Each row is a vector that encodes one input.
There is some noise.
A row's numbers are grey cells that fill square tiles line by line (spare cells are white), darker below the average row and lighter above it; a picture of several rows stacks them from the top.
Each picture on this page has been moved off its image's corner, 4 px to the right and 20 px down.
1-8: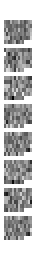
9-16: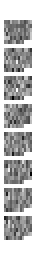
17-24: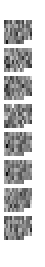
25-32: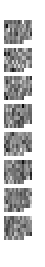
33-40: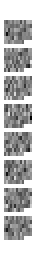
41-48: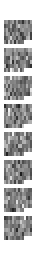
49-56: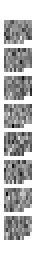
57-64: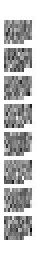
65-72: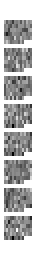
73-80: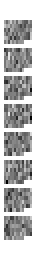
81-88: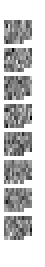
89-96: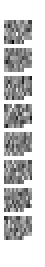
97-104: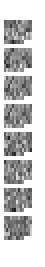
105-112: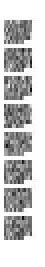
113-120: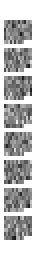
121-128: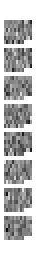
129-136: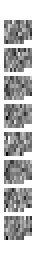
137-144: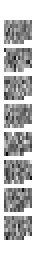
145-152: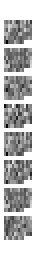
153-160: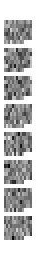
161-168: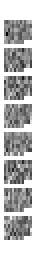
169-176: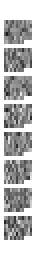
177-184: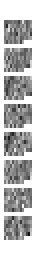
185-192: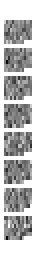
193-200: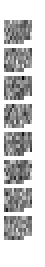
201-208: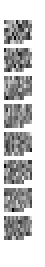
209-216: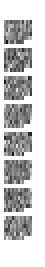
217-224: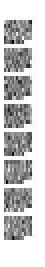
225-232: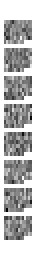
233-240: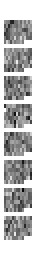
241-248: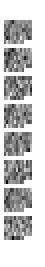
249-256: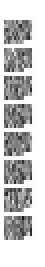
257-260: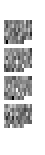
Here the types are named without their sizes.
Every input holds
either four true/false values, or a list of points on a line.
